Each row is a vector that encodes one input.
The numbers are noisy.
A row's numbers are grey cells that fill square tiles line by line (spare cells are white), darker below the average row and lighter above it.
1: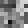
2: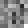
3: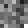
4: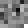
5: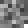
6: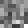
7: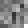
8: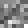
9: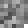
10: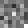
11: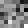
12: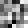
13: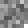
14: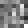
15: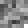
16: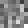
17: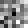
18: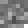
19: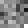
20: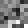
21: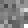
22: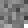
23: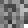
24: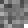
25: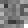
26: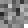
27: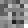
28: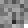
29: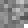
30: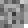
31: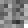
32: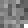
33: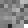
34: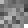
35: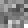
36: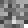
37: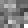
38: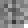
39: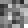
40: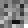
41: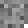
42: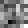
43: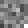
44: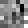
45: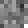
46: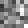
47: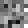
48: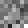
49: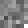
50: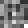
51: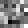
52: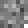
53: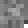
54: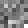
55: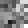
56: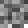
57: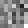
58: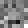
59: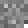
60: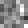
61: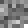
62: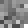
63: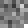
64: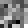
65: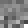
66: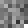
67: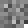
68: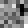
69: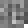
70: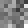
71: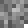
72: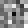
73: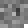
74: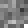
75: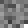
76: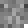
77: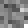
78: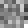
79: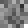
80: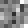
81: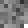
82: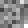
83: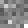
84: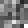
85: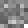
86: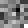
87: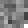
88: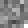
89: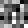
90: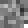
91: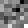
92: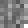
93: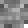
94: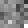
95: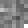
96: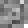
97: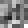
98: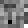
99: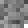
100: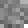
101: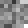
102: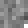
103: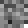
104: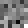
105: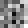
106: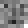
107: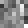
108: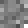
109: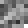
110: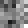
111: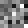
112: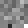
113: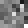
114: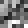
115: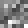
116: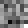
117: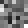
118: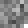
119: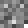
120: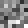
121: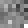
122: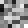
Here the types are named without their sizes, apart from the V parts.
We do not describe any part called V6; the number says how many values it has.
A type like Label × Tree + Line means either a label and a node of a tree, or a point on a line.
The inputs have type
Bool × Line × (Line + V6).
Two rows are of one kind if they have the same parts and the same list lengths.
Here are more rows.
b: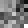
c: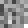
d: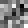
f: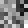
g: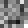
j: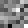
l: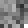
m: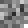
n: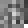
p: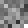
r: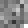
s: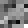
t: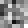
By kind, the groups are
b, j, l, n, p, s
c, d, f, g, m, r, t

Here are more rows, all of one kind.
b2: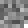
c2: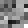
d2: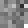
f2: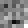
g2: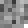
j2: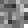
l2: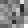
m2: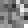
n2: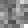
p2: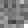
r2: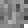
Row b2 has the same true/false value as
d2 and r2.
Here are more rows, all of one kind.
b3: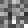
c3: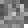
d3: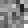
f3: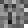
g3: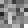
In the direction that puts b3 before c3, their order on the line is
b3, d3, g3, c3, f3.
